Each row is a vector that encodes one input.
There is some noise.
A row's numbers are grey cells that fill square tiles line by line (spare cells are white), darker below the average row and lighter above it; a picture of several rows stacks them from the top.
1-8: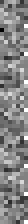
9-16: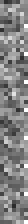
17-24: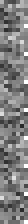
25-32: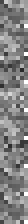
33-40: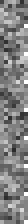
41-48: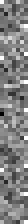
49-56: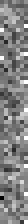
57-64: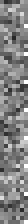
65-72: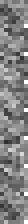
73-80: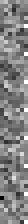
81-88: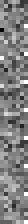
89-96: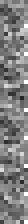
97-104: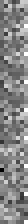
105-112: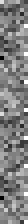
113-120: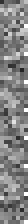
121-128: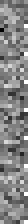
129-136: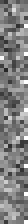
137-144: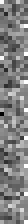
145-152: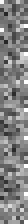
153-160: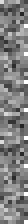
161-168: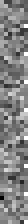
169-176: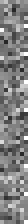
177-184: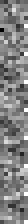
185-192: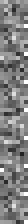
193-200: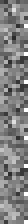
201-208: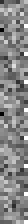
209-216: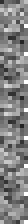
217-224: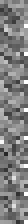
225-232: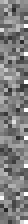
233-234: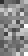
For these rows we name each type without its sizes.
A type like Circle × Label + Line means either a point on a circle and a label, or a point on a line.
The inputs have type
Bool × Bool × Bool × Bool.
